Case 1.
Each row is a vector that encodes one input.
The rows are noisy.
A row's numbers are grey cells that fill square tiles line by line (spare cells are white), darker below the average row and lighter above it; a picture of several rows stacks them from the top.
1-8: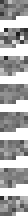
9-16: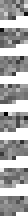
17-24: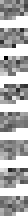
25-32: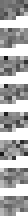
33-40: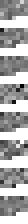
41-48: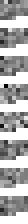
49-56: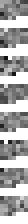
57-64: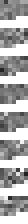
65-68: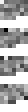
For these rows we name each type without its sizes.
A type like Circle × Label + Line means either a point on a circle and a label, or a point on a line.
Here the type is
Line.
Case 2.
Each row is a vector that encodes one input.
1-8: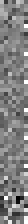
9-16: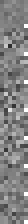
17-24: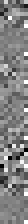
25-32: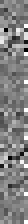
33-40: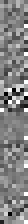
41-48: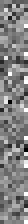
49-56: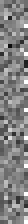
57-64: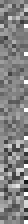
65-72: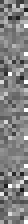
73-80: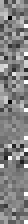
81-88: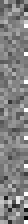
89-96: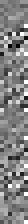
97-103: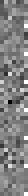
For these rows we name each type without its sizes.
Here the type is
Line.
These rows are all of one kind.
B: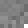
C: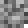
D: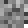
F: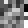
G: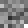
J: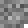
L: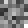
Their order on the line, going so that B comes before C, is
L, G, D, B, J, C, F.
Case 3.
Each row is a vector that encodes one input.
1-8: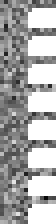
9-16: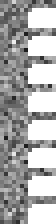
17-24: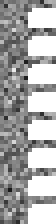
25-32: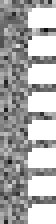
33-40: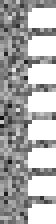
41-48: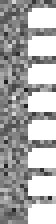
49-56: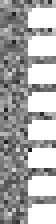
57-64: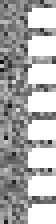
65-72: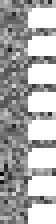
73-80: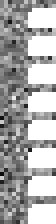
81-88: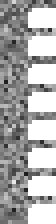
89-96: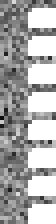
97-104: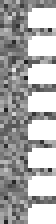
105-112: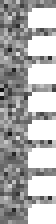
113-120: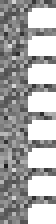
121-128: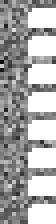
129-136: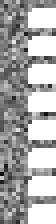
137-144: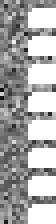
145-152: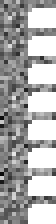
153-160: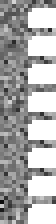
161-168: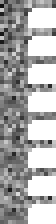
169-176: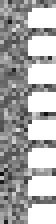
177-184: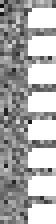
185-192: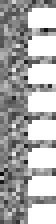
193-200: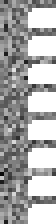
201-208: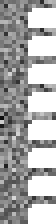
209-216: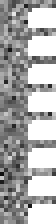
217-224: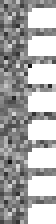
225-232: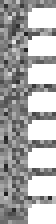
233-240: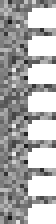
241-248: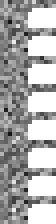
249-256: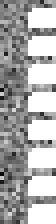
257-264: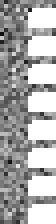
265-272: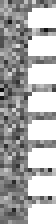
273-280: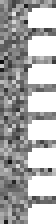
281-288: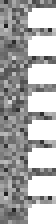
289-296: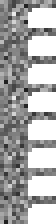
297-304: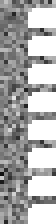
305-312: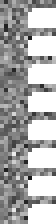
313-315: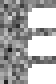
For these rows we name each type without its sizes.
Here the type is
Label.
